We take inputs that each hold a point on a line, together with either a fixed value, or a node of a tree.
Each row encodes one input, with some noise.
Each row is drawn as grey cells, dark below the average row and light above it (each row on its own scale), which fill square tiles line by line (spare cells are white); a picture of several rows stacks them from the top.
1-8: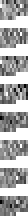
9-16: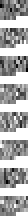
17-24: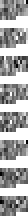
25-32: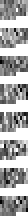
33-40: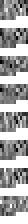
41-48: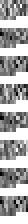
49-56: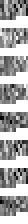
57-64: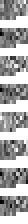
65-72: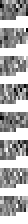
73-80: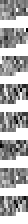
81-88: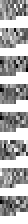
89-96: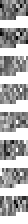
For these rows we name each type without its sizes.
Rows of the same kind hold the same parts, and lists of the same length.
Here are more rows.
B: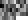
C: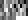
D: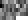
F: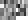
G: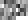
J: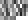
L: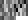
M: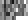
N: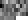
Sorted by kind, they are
B, C, D, L, N
F, G, J, M

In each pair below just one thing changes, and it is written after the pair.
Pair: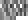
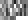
the node of the tree
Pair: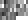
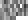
the node of the tree
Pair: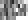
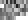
the place on the line
